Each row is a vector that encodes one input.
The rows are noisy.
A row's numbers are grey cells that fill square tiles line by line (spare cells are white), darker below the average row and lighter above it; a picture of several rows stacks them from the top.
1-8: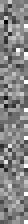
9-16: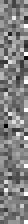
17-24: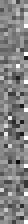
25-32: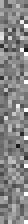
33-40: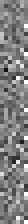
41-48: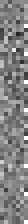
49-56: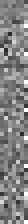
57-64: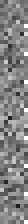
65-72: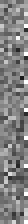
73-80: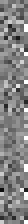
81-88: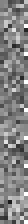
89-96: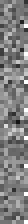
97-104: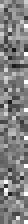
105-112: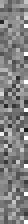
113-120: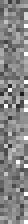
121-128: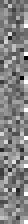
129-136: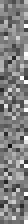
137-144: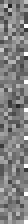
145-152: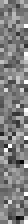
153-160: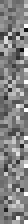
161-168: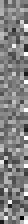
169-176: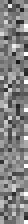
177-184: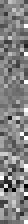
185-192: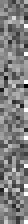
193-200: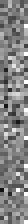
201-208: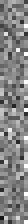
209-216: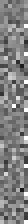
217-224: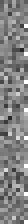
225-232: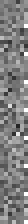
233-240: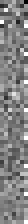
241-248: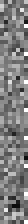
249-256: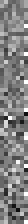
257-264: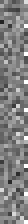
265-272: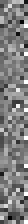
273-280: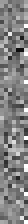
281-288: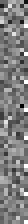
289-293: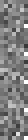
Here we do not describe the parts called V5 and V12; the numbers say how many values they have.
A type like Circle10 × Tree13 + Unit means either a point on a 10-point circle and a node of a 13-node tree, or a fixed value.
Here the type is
Bool × Bool × Bool × Line7 + (Line9 + V5) × V12.
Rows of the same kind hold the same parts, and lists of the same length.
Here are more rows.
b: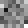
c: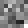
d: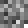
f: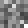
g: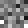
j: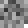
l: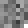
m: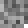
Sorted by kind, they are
b, f, g, j, l
c, m
d

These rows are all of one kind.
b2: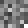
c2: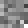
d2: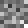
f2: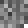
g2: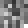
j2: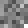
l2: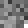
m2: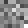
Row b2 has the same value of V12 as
d2 and f2.
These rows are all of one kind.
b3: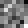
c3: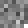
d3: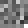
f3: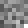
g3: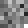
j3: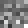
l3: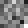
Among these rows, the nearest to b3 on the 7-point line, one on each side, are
d3 and g3.
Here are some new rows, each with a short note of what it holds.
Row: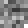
a value of V5 and a value of V12
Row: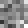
a value of V5 and a value of V12
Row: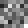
a point on a 7-point line and three true/false values
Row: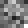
a point on a 7-point line and three true/false values
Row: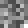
a point on a 9-point line and a value of V12
